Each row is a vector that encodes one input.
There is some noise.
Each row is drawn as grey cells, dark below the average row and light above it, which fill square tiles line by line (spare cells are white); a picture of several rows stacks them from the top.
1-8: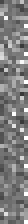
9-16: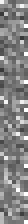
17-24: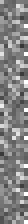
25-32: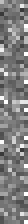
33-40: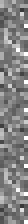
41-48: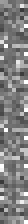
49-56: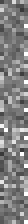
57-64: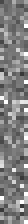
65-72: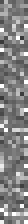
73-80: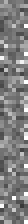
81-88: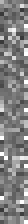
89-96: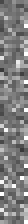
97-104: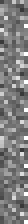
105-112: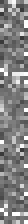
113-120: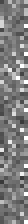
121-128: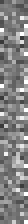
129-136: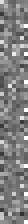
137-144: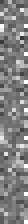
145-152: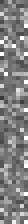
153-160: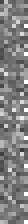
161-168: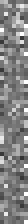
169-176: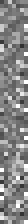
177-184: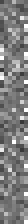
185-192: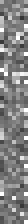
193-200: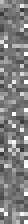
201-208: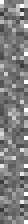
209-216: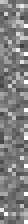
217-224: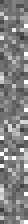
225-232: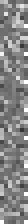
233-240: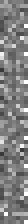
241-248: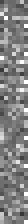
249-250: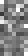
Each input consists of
a point on a 13-point circle.
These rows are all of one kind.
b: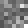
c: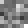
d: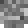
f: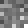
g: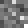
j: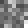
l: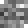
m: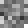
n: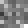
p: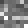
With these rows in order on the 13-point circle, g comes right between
f and p.
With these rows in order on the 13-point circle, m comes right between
c and d.
